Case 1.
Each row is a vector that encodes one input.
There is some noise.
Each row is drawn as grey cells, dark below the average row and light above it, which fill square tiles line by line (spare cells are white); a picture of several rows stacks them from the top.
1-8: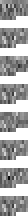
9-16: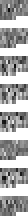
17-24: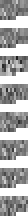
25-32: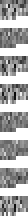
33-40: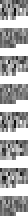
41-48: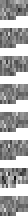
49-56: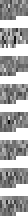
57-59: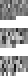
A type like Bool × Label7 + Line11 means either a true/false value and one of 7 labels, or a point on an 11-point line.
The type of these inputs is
Bool × Bool × Bool + Line6.
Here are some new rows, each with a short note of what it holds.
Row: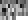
a point on a 6-point line
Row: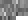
three true/false values
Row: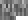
three true/false values
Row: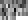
a point on a 6-point line
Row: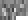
three true/false values
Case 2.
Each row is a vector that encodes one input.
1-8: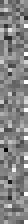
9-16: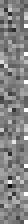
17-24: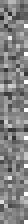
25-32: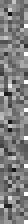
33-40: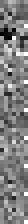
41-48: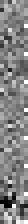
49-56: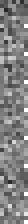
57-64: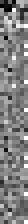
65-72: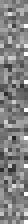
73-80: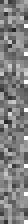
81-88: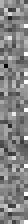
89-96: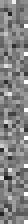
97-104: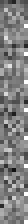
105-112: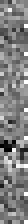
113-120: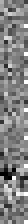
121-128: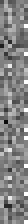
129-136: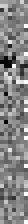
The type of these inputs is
List2(Line16).
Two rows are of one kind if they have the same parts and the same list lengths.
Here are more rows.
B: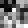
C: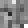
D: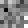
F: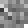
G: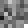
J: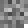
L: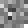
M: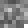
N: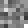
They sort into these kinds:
B
C, D, G
F, J, L, M, N

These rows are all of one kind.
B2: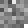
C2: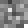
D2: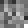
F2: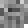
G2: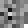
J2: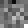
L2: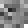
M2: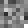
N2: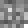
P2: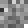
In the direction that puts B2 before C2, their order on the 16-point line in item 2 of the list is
N2, D2, P2, J2, F2, G2, M2, B2, C2, L2.
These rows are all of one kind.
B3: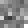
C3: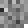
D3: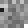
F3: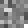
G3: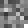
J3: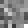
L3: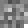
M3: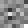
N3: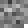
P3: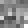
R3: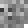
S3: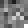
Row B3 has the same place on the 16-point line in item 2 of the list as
C3 and N3.
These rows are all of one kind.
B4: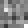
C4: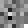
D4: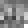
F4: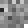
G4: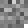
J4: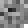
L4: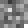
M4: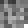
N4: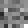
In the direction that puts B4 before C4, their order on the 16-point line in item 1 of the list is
M4, B4, N4, C4, J4, F4, G4, L4, D4.
